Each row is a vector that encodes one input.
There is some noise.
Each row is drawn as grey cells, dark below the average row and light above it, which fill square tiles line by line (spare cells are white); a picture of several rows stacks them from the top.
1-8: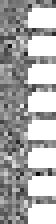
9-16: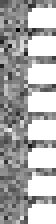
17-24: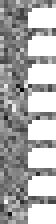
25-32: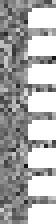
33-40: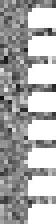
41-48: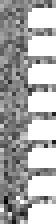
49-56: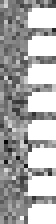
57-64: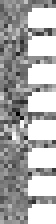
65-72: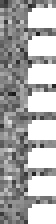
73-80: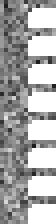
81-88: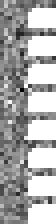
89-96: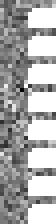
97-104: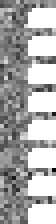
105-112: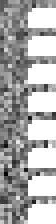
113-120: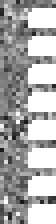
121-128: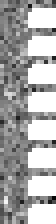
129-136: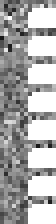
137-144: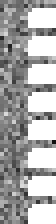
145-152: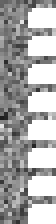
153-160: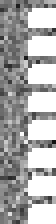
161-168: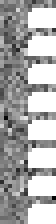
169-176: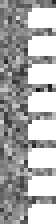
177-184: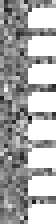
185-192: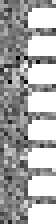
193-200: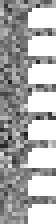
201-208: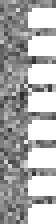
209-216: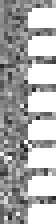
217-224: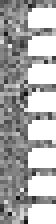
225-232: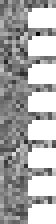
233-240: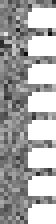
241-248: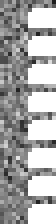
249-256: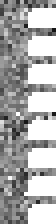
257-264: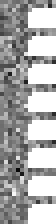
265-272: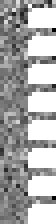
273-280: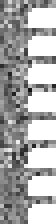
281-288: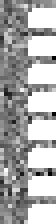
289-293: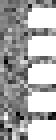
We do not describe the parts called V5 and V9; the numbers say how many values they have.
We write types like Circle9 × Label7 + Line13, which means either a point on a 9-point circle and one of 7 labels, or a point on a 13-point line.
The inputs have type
(Line7 + V5) × V9 + List2(Line10).
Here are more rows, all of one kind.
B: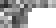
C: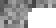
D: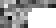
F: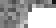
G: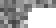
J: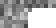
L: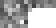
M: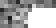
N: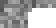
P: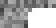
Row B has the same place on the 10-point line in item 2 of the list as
C, D and P.
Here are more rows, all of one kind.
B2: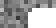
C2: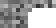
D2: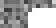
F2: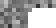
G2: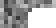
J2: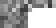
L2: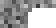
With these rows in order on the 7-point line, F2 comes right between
D2 and J2.
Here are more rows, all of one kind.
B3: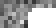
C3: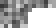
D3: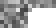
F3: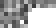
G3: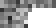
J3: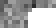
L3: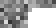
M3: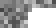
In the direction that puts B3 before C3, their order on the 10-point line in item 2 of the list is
B3, D3, M3, L3, J3, G3, F3, C3.
